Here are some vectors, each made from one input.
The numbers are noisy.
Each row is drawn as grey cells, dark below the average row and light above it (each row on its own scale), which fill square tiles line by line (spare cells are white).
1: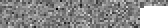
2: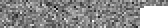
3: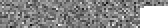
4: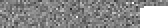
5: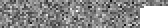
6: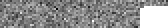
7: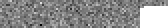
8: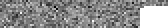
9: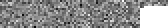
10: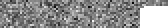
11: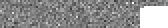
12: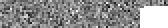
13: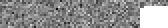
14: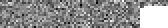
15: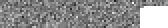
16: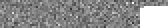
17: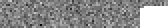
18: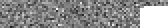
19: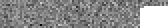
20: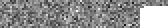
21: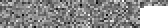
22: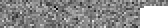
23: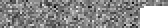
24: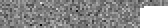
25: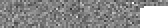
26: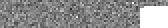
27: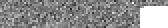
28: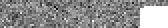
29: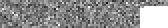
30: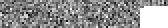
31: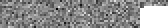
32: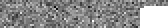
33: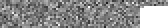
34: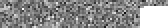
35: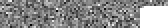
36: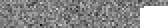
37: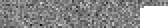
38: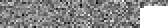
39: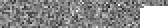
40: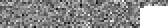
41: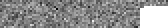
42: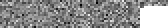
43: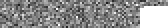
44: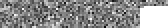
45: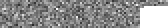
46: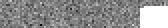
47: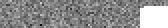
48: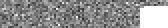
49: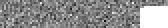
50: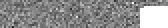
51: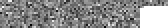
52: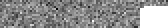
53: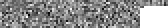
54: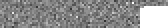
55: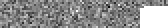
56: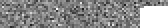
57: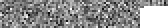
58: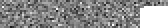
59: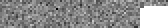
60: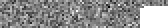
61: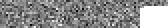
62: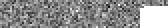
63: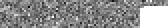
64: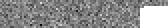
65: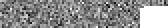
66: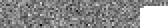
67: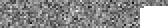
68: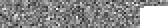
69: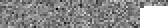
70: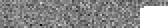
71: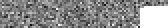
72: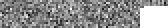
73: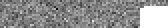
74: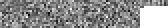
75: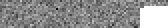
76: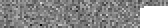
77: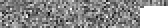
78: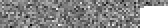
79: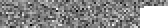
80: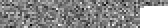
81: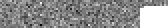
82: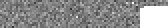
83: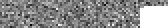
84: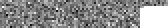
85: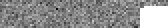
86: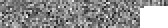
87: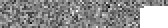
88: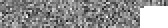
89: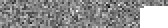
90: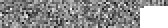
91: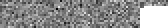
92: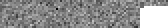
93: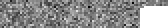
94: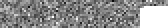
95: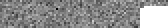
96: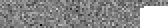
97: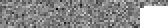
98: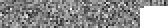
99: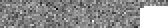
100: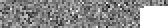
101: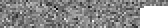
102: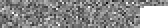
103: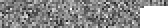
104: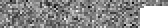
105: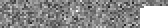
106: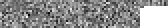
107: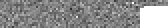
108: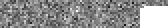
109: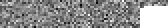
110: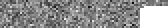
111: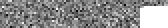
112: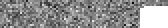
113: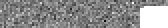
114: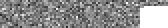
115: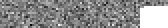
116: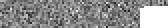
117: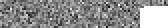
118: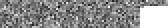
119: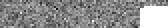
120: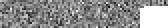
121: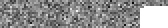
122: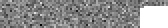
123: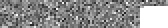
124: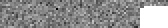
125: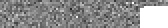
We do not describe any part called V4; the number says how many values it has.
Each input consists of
either a point on a 6-point line and a value of V4, or a point on an 11-point line.
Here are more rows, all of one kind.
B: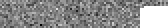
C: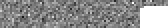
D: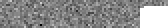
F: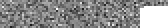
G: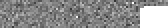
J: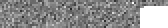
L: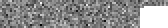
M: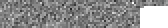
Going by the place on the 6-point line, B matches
F and G.
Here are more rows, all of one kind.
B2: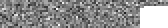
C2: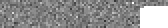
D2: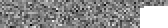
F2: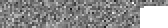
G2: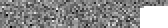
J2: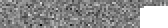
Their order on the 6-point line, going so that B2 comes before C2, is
B2, C2, D2, G2, F2, J2.
